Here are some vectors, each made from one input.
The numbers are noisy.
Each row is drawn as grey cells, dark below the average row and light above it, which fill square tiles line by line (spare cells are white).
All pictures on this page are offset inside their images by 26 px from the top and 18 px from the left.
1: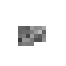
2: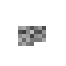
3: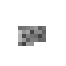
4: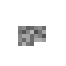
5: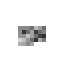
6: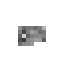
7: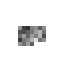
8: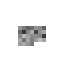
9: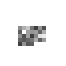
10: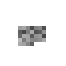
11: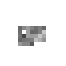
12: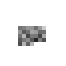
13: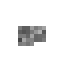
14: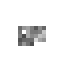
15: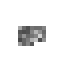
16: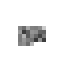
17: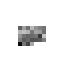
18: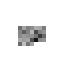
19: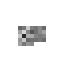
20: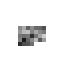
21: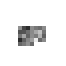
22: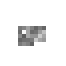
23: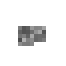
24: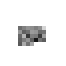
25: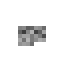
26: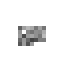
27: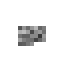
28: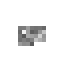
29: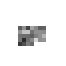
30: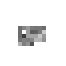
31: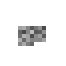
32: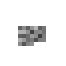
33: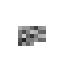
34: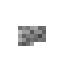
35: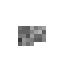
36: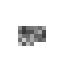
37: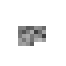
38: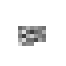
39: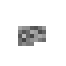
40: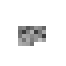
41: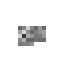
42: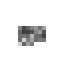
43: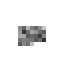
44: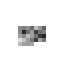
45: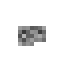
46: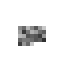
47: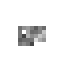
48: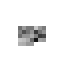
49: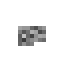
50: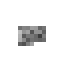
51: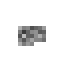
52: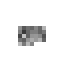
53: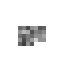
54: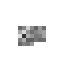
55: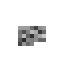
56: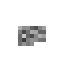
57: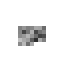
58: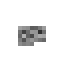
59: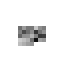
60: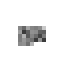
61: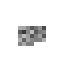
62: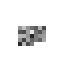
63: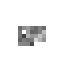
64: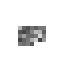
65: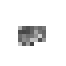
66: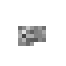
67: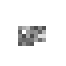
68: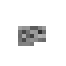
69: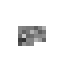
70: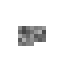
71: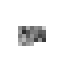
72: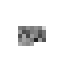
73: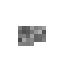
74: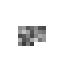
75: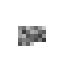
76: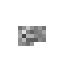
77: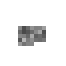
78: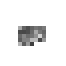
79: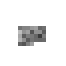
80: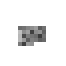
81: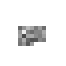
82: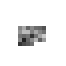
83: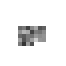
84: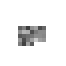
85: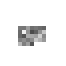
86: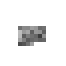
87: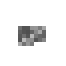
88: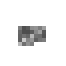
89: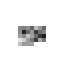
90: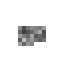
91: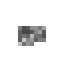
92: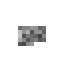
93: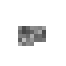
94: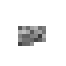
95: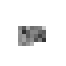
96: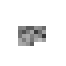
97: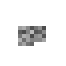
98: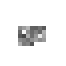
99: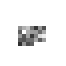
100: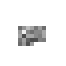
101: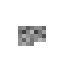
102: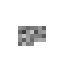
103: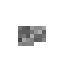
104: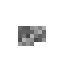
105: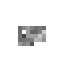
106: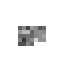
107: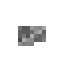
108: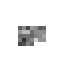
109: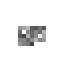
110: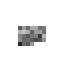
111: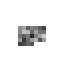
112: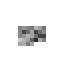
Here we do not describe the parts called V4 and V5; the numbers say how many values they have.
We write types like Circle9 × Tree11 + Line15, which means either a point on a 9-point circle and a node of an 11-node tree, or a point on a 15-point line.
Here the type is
(Bool × V4 + Line6) × V5.
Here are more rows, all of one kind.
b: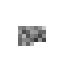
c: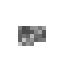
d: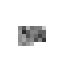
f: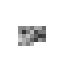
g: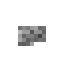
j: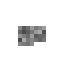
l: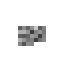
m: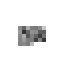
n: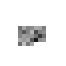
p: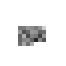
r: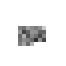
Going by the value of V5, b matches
d, m, p and r.
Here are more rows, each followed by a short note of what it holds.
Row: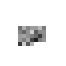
a point on a 6-point line and a value of V5
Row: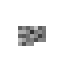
a point on a 6-point line and a value of V5
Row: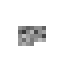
a true/false value, a value of V4 and a value of V5
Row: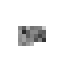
a point on a 6-point line and a value of V5
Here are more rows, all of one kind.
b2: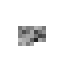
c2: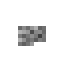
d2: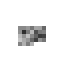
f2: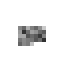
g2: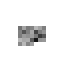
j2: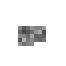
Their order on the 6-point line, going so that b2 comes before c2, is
g2, b2, c2, j2, d2, f2.
